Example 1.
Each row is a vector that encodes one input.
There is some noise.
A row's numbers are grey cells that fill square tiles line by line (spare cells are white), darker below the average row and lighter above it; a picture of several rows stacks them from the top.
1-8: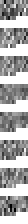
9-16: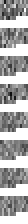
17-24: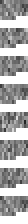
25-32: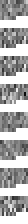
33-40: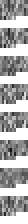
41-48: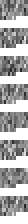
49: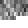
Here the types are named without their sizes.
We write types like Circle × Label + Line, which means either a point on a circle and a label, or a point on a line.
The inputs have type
Line.
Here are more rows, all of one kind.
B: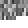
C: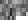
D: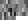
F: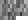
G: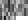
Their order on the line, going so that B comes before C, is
B, F, C, D, G.
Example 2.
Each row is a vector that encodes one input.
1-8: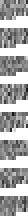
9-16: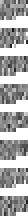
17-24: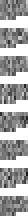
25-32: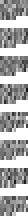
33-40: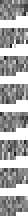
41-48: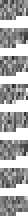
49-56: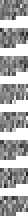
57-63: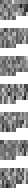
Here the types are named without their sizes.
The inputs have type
Line.
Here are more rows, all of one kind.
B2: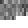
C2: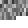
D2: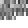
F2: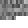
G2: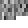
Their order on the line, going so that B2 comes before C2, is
G2, B2, F2, C2, D2.
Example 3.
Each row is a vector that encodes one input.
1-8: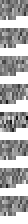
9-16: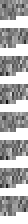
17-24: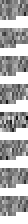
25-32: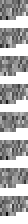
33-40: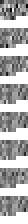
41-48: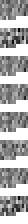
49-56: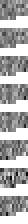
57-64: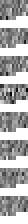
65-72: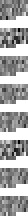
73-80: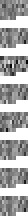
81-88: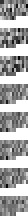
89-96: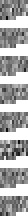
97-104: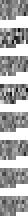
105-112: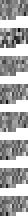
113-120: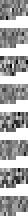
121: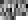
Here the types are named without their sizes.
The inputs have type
Line.
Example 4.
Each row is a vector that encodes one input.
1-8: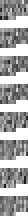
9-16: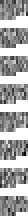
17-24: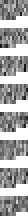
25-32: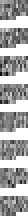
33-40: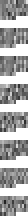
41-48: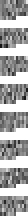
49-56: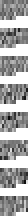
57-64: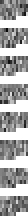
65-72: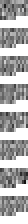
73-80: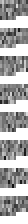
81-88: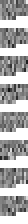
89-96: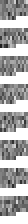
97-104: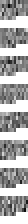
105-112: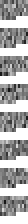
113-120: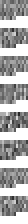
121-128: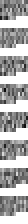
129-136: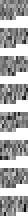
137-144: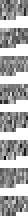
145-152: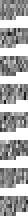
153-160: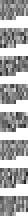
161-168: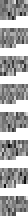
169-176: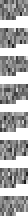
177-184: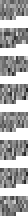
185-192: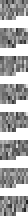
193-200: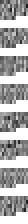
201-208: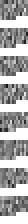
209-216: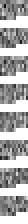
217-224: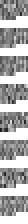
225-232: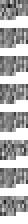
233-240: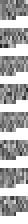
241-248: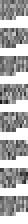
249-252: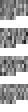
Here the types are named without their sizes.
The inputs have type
Circle.
